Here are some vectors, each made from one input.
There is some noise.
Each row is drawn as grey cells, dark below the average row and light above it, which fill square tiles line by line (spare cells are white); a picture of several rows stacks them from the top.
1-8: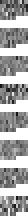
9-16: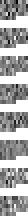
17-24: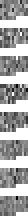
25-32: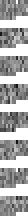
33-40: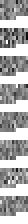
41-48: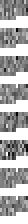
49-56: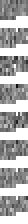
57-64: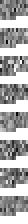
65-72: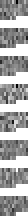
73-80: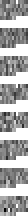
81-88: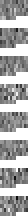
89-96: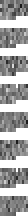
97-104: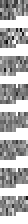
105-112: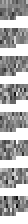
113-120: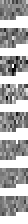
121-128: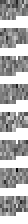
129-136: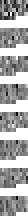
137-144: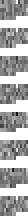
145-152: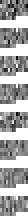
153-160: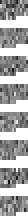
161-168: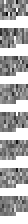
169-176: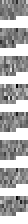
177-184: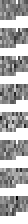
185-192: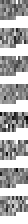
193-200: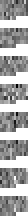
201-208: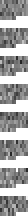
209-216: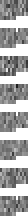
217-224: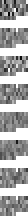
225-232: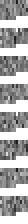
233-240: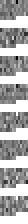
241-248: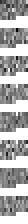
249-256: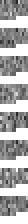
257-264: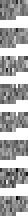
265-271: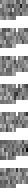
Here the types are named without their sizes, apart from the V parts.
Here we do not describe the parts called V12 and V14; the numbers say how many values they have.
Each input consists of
a point on a line, together with either a fixed value, or a true/false value, a value of V12 and a value of V14.
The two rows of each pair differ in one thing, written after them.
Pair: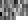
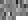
the value of V14
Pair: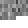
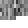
the true/false value
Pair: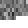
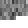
the place on the line
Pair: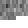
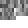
the true/false value
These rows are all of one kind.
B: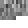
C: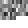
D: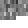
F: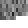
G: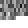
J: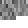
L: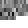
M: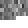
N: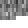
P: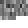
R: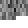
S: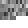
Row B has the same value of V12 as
C and J.
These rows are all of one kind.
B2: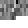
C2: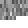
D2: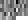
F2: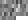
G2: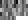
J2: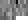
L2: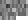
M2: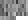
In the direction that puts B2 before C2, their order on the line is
F2, L2, M2, G2, B2, D2, C2, J2.
